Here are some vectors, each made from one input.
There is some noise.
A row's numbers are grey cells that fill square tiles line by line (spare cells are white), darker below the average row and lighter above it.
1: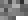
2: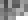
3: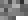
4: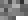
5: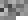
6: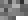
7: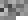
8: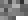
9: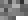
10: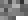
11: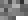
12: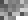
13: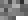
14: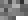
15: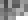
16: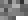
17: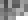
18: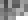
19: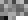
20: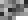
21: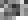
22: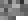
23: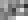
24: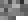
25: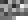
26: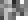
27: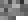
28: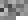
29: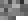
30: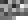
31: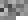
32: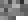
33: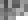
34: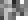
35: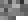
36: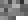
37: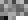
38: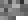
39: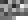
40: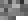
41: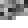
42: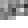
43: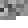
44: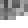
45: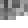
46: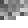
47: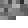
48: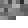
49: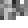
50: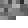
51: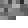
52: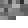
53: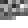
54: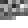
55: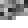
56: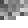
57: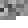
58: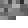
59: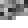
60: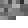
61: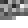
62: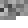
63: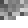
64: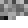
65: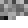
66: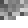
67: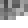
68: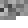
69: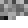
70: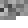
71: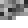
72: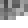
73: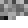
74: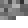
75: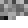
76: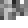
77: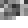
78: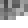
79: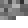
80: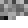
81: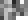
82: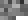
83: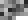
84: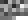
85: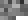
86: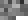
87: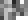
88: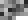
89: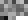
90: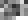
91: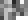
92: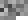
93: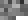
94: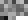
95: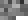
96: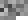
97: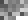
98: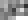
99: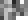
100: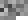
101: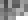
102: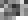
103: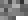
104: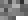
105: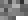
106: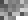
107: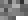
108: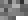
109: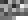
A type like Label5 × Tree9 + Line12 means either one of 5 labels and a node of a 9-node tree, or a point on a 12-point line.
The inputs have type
Label10.
